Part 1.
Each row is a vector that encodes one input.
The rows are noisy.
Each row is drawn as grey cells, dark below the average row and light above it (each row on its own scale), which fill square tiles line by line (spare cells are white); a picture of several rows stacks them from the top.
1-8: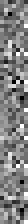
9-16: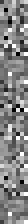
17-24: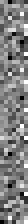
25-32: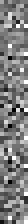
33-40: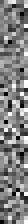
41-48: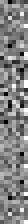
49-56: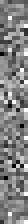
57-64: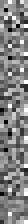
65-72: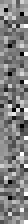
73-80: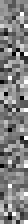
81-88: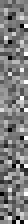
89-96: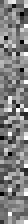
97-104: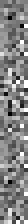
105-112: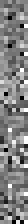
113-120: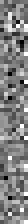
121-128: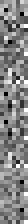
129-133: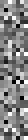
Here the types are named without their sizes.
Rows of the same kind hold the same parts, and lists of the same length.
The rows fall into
2 kinds.
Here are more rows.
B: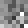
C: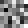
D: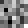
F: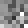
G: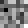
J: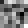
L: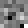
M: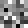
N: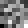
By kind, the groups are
B, F, L, N
C, D, G, J, M

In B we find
three true/false values.
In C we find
a point on a circle.
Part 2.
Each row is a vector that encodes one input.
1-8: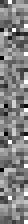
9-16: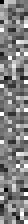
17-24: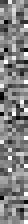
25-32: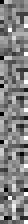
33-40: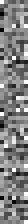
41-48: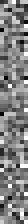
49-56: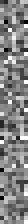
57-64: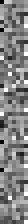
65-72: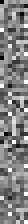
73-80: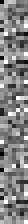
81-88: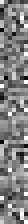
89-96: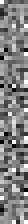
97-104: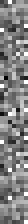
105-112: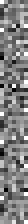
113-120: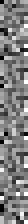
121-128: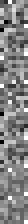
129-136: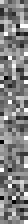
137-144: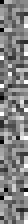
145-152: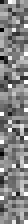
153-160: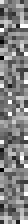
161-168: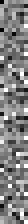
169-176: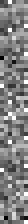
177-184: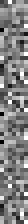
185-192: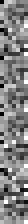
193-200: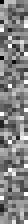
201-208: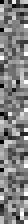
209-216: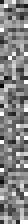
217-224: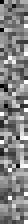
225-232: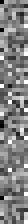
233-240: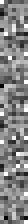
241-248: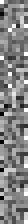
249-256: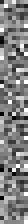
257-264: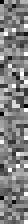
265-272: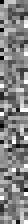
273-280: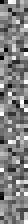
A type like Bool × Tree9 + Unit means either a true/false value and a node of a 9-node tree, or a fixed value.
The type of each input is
Bool × Bool × Bool × Bool + Line18.
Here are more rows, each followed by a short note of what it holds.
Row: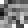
a point on an 18-point line
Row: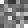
a point on an 18-point line
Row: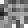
a point on an 18-point line
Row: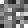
a point on an 18-point line
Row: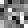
a point on an 18-point line
